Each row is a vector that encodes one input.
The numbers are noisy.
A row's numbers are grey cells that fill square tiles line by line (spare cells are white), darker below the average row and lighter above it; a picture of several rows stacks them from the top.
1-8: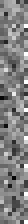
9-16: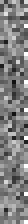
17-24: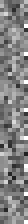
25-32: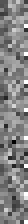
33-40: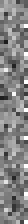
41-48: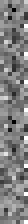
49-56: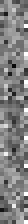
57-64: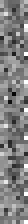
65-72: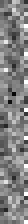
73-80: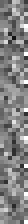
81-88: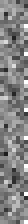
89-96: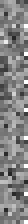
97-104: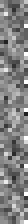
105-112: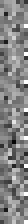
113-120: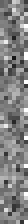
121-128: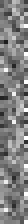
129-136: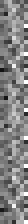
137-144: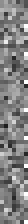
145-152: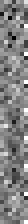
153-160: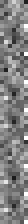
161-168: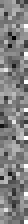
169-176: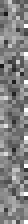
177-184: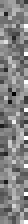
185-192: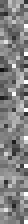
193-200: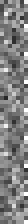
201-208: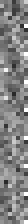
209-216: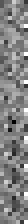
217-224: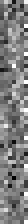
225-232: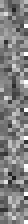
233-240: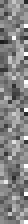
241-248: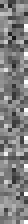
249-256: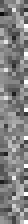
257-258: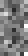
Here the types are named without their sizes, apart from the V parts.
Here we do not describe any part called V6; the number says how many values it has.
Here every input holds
a true/false value, together with either a point on a line, or a value of V6.
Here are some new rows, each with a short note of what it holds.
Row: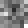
a true/false value and a value of V6
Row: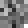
a true/false value and a value of V6
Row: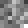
a point on a line and a true/false value
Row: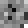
a true/false value and a value of V6
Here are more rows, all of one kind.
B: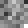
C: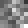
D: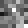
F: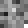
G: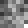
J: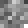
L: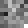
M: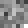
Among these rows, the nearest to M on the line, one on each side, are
F and L.
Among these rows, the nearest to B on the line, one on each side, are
J and L.
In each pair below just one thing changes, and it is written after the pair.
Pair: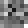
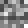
the value of V6
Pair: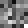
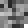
the true/false value
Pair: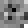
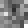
the value of V6
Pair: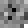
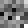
the true/false value
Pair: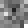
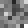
the true/false value
